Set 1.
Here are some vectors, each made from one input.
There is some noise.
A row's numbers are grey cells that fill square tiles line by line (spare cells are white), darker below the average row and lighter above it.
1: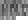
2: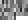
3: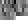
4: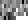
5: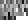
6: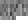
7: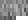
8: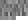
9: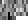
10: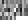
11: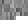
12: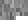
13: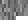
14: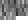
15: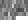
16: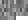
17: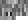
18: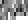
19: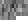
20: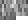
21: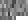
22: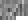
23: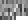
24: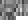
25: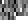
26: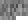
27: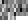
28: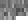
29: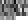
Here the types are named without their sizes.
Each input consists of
a point on a line.
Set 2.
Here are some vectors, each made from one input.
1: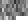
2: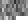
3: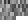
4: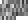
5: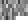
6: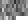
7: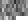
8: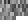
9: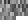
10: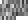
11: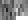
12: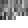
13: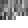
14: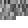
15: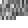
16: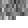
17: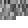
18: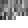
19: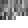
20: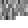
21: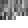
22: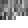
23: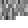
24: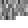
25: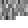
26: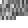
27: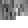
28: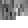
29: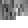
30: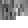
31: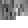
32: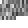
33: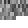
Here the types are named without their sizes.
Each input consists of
a label.
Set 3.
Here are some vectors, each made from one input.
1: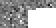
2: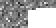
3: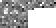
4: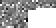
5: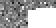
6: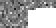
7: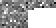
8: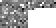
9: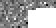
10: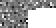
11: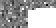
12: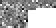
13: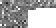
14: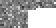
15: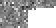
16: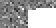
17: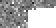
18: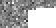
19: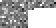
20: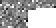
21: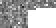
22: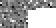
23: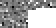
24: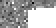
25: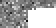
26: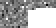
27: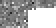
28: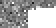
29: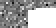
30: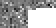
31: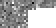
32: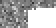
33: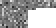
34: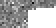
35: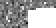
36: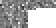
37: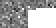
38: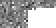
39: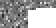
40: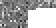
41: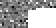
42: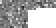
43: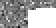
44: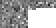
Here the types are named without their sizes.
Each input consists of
a node of a tree.
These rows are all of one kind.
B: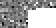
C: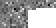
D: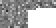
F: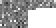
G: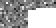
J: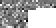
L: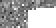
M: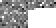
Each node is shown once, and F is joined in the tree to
B, D and M.
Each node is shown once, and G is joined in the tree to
C.
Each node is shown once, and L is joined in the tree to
D and J.
